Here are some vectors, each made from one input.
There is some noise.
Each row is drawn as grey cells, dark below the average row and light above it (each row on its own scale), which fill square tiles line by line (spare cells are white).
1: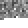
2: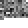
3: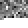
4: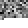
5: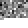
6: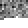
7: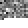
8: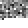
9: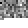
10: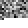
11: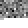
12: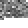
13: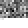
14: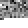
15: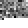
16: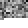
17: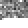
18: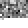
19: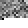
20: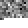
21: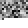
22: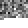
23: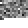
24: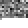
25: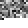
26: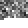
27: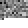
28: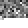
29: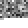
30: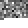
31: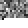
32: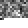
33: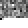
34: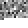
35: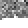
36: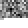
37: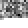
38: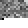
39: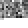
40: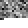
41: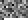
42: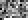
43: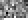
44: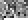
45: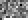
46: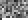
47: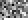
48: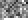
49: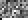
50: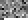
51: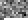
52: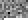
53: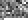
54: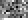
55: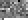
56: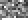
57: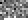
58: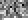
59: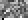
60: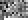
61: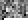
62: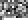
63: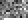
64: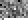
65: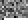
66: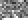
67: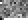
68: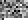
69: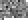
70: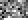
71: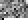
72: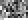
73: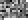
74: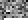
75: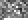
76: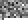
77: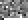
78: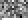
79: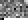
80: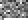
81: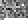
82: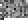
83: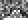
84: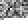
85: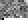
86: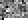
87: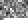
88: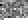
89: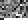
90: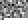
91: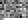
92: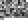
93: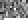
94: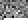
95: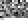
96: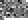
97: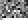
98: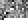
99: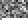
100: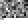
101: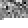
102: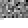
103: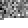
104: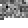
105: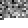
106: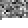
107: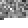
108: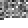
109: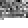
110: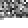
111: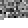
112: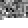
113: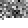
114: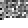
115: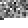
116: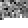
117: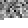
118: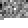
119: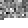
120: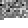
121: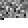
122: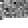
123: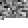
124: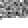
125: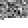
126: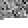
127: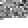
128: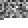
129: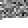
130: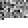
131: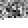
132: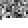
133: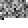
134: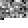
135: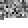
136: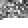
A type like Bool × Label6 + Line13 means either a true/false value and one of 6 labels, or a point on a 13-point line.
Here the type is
List3(Line9).
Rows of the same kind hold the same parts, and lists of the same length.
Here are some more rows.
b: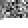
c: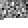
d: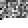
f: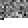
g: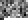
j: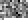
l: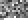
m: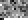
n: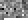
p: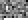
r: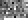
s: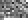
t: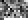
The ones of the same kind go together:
b, c, f, n, p
d
g, j, l, r, s, t
m

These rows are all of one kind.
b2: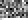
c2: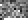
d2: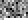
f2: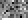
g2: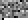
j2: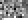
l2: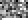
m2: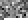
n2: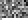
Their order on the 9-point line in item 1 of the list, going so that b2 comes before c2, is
l2, f2, j2, b2, n2, d2, g2, m2, c2.
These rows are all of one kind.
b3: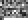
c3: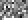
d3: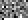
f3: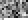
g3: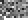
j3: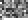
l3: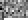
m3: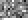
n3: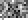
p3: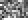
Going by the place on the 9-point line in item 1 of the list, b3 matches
d3, g3 and j3.
